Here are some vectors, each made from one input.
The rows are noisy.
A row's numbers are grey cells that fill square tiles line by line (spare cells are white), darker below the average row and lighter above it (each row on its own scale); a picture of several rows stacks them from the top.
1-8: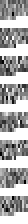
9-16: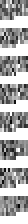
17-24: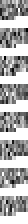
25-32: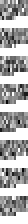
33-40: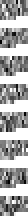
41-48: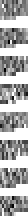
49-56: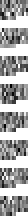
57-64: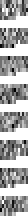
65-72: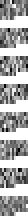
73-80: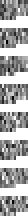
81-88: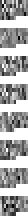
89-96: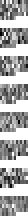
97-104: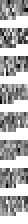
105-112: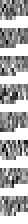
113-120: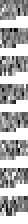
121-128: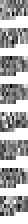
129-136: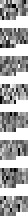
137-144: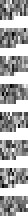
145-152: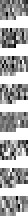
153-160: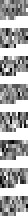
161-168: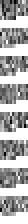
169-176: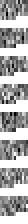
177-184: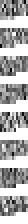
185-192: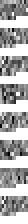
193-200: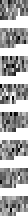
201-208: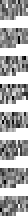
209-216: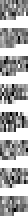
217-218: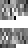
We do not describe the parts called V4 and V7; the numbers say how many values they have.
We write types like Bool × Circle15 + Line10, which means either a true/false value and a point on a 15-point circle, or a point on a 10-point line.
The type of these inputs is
Bool × Bool × Bool × (Circle6 + V7) + V4.
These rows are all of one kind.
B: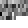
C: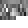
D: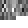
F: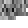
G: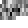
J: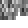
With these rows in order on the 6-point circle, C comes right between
F and G.
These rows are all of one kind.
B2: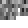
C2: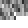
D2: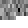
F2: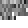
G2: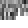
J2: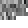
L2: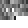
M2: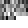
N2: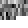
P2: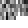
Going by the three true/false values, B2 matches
F2, J2 and N2.
